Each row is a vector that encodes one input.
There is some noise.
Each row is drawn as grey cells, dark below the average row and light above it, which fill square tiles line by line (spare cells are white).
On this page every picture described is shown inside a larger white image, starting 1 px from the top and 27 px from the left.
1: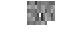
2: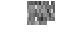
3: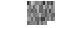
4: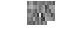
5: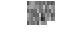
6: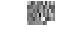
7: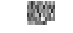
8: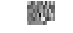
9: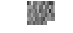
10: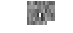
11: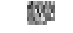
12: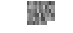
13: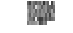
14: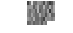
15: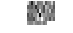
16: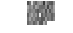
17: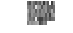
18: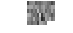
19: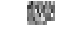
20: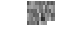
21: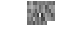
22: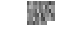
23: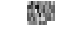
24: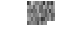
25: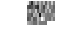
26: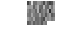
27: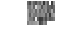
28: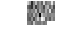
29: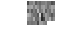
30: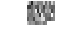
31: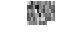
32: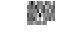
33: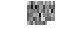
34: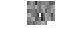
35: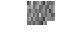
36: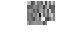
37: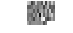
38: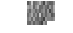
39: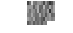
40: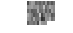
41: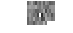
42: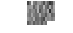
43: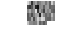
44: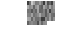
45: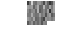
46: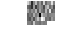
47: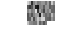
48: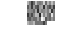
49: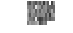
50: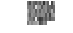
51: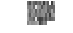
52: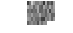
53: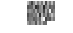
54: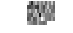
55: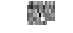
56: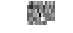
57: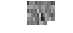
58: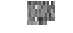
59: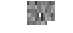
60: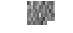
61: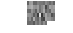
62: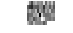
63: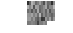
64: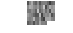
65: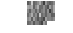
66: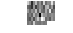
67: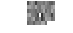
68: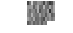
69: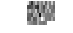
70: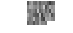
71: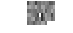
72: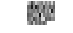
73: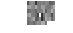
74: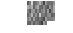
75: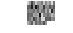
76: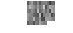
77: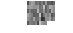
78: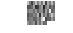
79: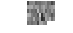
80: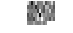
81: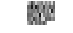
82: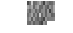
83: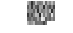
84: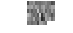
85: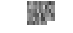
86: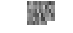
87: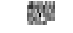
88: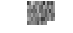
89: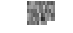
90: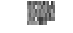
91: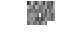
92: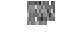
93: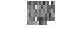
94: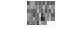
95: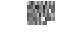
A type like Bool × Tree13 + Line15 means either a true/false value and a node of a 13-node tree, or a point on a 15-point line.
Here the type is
Bool × (Circle6 + Unit) + Tree10.
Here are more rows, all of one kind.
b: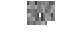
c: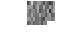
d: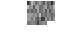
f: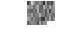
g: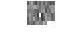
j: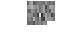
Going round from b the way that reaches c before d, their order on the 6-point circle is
b, g, j, c, f, d.
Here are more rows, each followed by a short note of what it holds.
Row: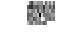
a node of a 10-node tree
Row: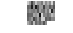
a node of a 10-node tree
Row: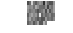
a point on a 6-point circle and a true/false value
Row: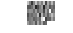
a node of a 10-node tree
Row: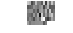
a node of a 10-node tree
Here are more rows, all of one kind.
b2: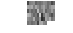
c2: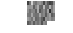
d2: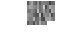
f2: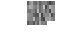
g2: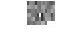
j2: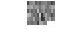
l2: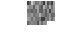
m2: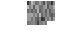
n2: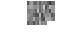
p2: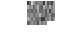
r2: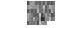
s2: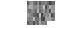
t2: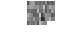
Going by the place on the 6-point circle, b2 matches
j2 and m2.
